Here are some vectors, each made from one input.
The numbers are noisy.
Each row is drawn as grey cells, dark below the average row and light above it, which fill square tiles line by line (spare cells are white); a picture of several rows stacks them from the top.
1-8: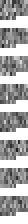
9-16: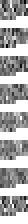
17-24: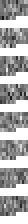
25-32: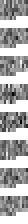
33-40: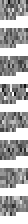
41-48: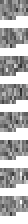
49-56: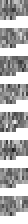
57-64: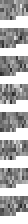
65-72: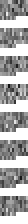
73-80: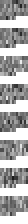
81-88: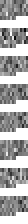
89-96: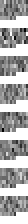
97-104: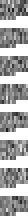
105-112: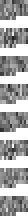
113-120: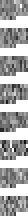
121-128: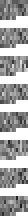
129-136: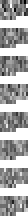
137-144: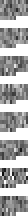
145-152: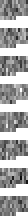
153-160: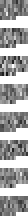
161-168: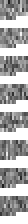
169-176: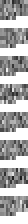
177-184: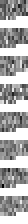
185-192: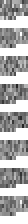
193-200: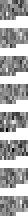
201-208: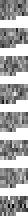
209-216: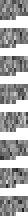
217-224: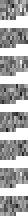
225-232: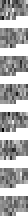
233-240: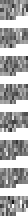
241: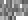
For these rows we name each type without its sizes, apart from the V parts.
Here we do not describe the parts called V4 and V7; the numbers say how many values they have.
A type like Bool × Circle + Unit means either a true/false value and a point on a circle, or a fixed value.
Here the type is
Line × V7 + List(Bool × V4).
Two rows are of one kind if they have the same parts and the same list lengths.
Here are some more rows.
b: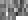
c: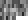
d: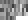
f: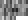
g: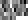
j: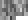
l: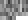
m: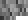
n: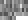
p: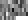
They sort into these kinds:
b, c, m, p
d, j
f, l, n
g

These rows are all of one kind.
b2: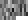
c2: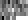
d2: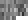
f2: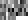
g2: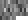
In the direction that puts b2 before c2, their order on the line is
f2, b2, c2, g2, d2.
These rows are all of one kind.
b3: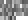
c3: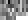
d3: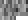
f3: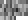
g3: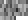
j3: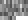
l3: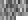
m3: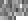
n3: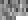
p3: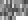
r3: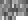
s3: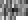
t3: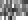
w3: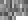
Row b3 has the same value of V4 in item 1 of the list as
f3, g3 and m3.
